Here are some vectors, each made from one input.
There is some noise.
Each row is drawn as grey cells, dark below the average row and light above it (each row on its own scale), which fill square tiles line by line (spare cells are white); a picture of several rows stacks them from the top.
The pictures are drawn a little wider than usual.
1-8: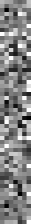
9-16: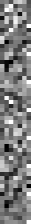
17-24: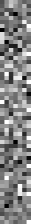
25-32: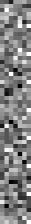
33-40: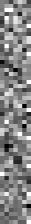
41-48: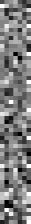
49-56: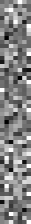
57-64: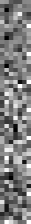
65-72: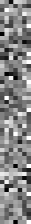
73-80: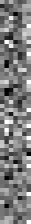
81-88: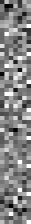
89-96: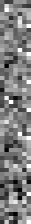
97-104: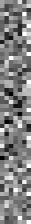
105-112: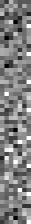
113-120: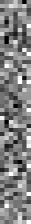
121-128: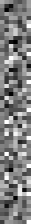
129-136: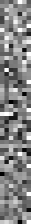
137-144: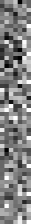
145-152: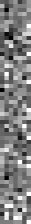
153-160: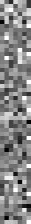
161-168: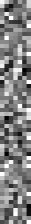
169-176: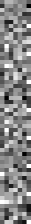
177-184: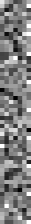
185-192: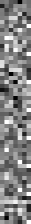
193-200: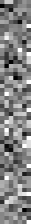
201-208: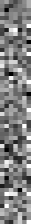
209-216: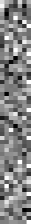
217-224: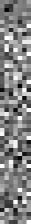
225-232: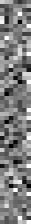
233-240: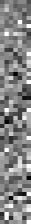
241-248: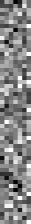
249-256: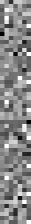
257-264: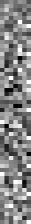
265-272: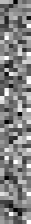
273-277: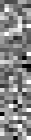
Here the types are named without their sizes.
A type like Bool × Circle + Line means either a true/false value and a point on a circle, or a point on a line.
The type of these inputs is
Circle × Circle × Circle + Line.
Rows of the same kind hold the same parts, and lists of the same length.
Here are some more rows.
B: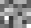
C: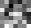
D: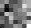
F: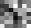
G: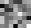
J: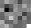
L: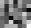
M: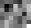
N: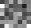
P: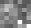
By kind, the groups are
B, P
C, D, F, G, J, L, M, N

